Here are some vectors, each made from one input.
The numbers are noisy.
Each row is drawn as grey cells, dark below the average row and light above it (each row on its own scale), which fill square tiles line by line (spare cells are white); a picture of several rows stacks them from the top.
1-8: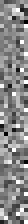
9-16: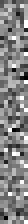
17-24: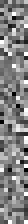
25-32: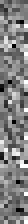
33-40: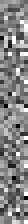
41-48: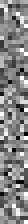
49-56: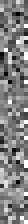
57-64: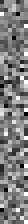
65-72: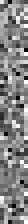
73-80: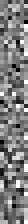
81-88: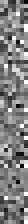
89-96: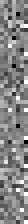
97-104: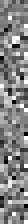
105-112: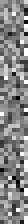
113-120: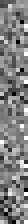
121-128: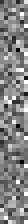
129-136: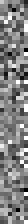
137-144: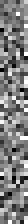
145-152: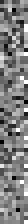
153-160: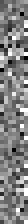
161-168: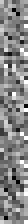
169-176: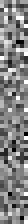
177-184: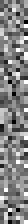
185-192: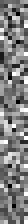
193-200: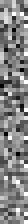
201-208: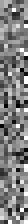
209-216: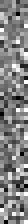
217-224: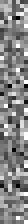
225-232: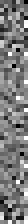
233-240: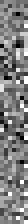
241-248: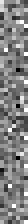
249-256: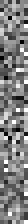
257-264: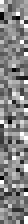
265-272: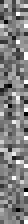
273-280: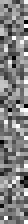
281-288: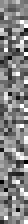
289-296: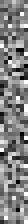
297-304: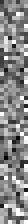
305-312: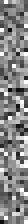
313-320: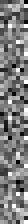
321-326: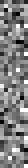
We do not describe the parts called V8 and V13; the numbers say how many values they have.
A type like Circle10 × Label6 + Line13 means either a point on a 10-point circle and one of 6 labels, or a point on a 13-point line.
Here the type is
(Circle14 + Label10) × V8 × V13 + Unit.
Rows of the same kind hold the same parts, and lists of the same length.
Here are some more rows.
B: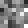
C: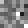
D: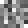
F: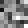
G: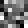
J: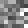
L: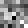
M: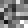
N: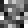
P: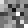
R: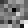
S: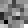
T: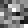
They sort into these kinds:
B, C, D, J, L, M, P, R
F, S, T
G, N

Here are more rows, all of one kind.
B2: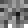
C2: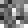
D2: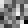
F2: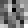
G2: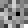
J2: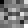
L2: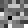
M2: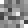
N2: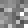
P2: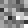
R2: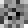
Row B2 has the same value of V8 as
C2 and R2.
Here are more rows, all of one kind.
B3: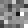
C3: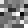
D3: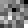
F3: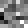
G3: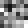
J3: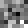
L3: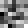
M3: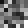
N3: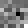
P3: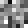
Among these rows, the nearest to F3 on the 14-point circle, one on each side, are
G3 and P3.
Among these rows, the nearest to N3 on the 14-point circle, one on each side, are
J3 and M3.
